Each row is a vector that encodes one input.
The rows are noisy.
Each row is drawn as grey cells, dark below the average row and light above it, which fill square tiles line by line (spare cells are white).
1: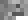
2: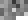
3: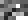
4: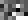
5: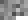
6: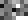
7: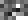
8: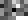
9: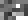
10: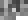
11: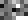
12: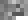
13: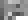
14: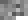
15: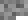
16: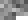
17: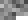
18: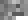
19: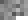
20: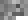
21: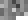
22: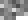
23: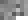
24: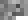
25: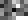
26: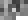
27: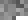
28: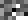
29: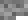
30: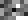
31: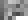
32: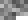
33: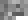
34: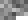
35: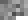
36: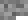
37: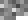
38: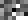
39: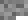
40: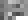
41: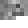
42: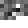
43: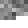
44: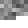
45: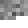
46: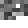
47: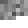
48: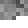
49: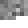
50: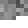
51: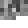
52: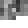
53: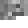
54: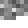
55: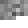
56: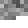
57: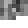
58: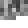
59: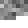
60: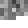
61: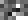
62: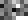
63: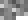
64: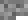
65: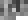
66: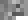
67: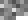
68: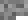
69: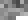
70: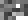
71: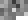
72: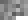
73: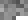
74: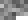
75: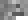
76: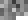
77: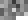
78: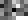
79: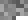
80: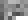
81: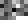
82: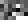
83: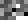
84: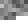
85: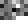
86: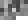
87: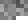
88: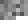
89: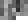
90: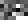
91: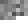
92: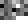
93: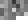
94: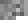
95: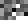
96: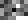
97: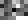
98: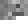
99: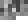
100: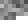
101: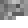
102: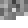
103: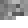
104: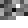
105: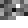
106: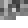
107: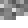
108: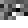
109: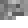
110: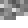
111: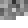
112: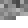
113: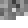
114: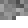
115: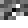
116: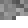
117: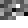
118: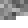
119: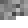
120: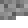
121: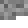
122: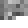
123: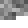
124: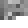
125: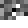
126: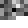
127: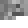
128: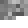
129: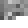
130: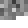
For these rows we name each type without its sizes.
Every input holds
a point on a line and a true/false value.
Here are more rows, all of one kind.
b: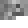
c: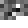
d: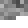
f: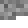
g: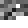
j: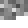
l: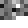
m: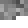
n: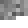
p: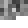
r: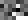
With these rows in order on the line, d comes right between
g and m.
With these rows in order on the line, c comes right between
j and p.
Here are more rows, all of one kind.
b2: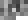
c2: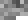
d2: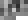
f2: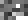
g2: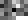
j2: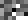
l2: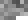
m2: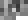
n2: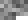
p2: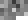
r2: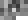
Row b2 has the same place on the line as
d2, m2 and r2.
